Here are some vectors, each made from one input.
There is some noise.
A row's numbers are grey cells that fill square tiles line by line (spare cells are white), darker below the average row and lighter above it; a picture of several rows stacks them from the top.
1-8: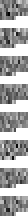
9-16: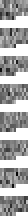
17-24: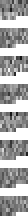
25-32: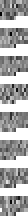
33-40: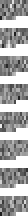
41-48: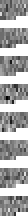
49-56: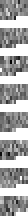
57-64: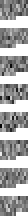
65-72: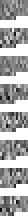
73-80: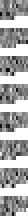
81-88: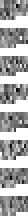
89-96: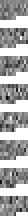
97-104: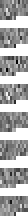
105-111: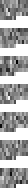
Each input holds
a true/false value, together with either a point on a 6-point line, or a point on an 8-point line.
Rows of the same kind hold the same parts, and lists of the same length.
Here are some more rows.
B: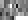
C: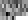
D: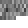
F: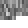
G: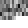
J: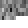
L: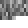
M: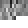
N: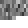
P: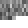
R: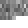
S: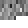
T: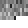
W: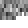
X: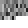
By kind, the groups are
B, D, F, G, L, N, P, R, W
C, J, M, S, T, X

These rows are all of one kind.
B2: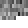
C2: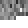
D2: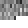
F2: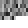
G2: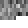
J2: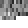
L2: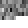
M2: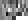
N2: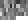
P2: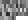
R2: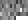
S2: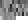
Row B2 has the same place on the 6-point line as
G2, J2 and M2.
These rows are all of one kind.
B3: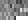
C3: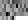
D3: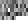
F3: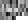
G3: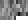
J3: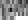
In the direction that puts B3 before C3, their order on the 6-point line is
B3, G3, F3, C3, J3, D3.
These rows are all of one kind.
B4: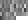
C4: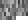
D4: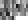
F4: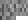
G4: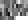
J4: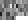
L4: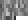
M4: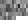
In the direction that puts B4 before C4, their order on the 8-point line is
G4, D4, B4, M4, F4, J4, L4, C4.
